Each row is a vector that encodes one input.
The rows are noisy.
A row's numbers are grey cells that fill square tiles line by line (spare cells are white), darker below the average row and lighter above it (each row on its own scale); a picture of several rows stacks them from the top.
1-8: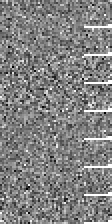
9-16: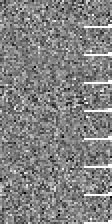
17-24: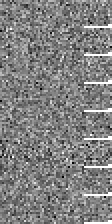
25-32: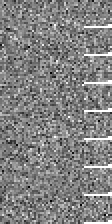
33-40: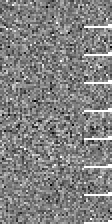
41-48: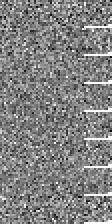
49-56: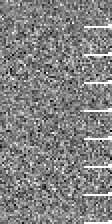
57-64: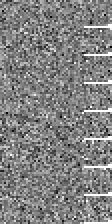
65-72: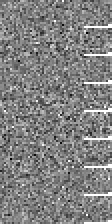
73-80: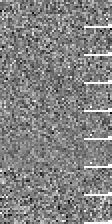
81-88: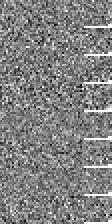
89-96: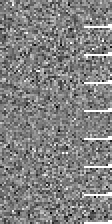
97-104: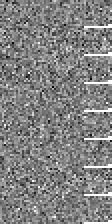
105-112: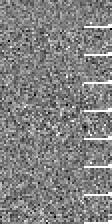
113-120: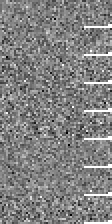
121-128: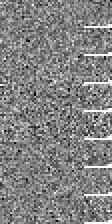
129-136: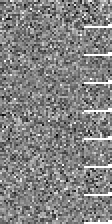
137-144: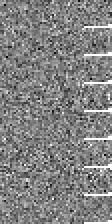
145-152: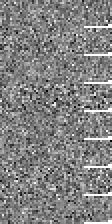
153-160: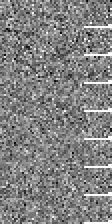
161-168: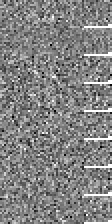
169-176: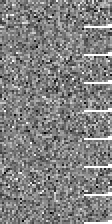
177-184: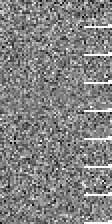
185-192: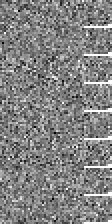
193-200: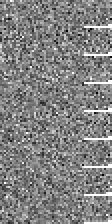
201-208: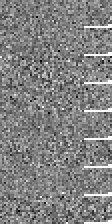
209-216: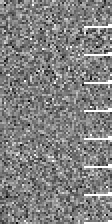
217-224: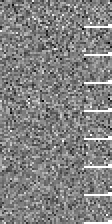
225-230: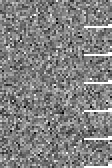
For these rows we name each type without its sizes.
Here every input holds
a point on a circle, a point on a line and a true/false value.
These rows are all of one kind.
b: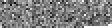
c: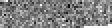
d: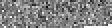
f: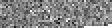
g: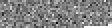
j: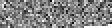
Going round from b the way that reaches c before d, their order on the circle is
b, c, d, g, f, j.
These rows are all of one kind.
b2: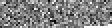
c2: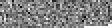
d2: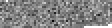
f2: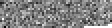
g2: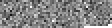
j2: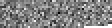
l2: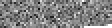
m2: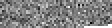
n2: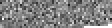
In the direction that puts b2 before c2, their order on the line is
l2, b2, c2, d2, n2, f2, m2, j2, g2.
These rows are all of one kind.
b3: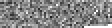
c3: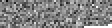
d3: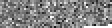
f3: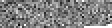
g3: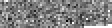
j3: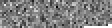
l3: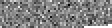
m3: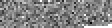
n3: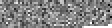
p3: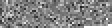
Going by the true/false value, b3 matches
f3, g3, n3 and p3.
